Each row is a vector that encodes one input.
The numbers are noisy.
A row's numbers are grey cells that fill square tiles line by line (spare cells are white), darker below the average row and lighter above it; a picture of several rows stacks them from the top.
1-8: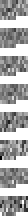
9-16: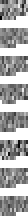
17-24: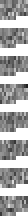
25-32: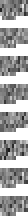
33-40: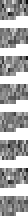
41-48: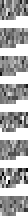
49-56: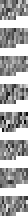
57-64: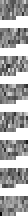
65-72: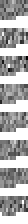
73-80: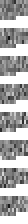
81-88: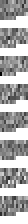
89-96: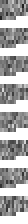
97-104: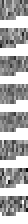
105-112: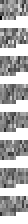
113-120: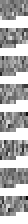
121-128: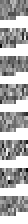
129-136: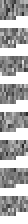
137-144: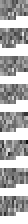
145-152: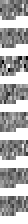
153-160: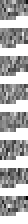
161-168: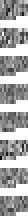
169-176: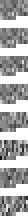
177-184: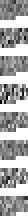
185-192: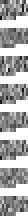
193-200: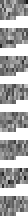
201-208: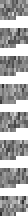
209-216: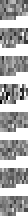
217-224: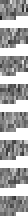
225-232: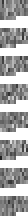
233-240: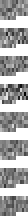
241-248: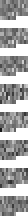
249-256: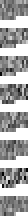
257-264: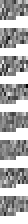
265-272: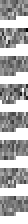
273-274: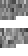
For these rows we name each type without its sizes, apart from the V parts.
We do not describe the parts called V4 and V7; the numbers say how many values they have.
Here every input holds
either a point on a circle and a value of V4, or a fixed value, or a point on each of two lines, or three true/false values, or two values of V7.
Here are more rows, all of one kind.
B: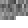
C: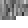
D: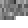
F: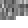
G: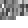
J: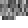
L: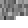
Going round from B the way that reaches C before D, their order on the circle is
B, L, J, C, G, F, D.
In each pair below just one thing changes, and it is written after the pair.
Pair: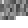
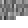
the place on the circle
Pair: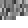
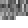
the place on the circle
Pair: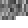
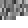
the place on the circle
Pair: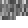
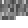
the value of V4
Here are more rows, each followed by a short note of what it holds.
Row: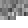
two values of V7
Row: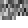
a fixed value
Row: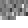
two values of V7
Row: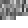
a point on each of two lines
